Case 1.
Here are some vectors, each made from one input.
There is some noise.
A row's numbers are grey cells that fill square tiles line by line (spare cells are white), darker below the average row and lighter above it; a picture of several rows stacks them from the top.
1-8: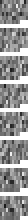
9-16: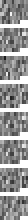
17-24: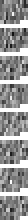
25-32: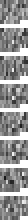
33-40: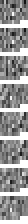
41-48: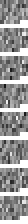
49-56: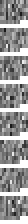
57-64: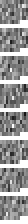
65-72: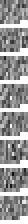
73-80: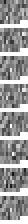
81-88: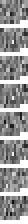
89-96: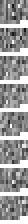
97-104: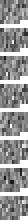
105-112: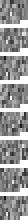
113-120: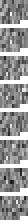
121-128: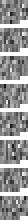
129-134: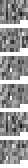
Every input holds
either a point on a 10-point line, or a point on a 13-point line, or three true/false values.
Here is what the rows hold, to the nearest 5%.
About 30% of them hold a point on a 10-point line. About 35% of them hold a point on a 13-point line. The rest hold three true/false values.
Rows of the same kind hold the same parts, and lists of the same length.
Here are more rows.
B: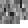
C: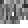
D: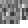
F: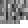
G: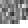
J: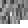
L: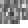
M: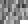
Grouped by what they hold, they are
B, D, G, L
C, F
J, M

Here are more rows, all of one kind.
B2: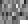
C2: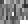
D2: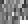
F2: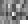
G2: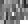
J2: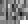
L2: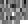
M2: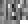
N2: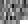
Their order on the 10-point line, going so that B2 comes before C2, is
J2, M2, F2, B2, D2, C2, G2, N2, L2.
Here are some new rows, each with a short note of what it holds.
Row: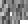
three true/false values
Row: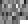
a point on a 10-point line
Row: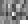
a point on a 10-point line
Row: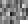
a point on a 13-point line
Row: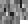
a point on a 13-point line
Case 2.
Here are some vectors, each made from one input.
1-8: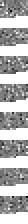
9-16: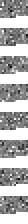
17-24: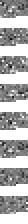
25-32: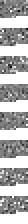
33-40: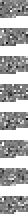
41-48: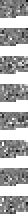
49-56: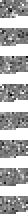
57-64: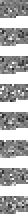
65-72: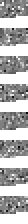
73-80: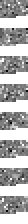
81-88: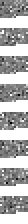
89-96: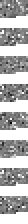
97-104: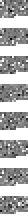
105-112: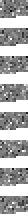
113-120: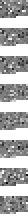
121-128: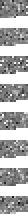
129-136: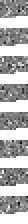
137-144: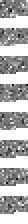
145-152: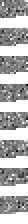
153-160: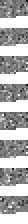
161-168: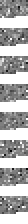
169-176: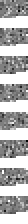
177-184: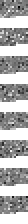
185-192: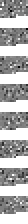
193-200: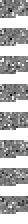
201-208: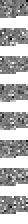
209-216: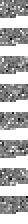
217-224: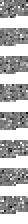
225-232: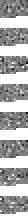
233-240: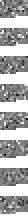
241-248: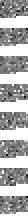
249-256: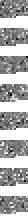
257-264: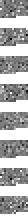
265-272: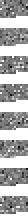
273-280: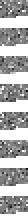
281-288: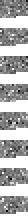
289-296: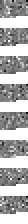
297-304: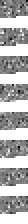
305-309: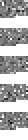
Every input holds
a point on a 14-point line, together with either one of 4 labels, or a node of a 10-node tree.
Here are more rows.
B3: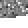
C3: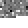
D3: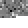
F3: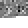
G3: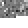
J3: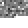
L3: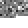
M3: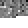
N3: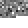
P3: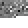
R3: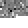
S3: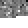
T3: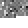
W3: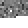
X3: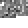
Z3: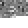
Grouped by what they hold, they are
B3, F3, M3, P3, S3, W3, Z3
C3, D3, G3, J3, L3, N3, R3, T3, X3

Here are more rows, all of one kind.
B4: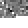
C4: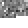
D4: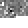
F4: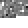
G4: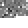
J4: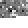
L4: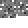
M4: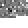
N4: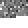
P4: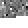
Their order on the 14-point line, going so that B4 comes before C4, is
F4, L4, N4, P4, B4, D4, G4, C4, M4, J4.
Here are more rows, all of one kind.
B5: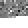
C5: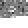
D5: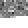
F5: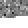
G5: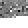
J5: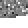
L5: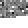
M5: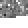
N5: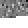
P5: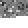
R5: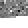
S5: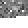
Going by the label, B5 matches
G5, R5 and S5.
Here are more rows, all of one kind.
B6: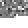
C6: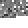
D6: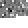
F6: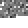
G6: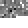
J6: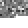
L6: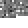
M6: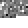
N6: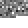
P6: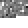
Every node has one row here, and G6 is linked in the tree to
D6.
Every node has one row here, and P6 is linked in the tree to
M6.
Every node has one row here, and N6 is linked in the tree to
J6.
